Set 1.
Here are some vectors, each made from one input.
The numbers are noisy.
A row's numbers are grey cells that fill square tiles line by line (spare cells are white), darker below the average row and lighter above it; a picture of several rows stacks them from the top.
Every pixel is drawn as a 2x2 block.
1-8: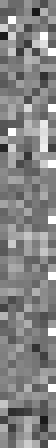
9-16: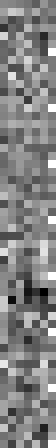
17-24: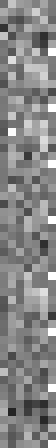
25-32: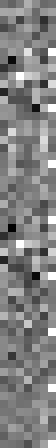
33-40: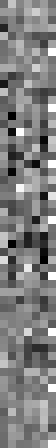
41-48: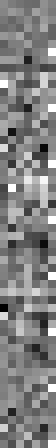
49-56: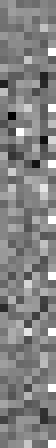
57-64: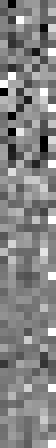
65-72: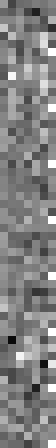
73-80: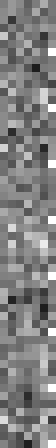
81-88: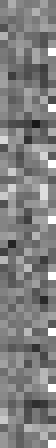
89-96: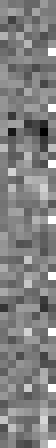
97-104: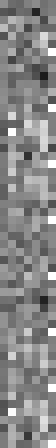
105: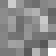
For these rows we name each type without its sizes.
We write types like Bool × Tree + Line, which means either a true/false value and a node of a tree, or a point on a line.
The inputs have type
List(Line).
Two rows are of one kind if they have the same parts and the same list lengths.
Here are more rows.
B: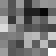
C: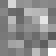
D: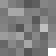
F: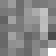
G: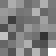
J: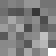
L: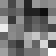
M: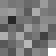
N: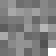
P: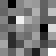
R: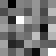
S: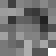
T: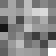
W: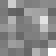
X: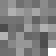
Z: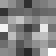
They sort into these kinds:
B, J, L, S
C, D, F, G, M, N, T, W, X, Z
P, R

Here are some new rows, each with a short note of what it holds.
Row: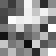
the empty list
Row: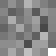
a list of two items
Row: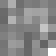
a list of one item
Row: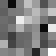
the empty list
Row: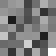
a list of one item
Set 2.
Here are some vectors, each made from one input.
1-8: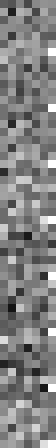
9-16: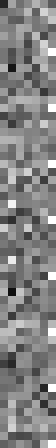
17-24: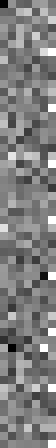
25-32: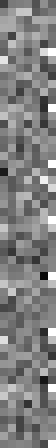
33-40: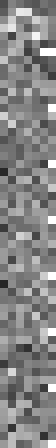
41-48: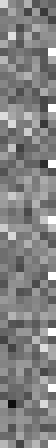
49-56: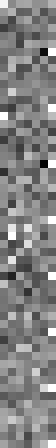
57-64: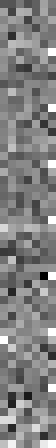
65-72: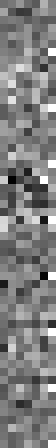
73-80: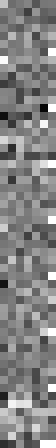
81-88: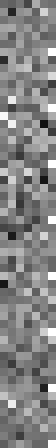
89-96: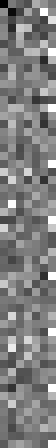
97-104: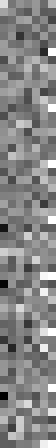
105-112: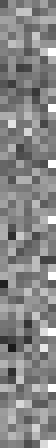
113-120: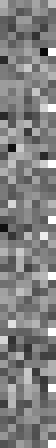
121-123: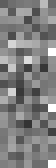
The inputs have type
Line5 + Line8.
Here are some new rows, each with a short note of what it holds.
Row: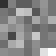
a point on an 8-point line
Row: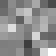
a point on an 8-point line
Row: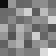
a point on an 8-point line
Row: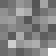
a point on an 8-point line
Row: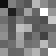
a point on an 8-point line
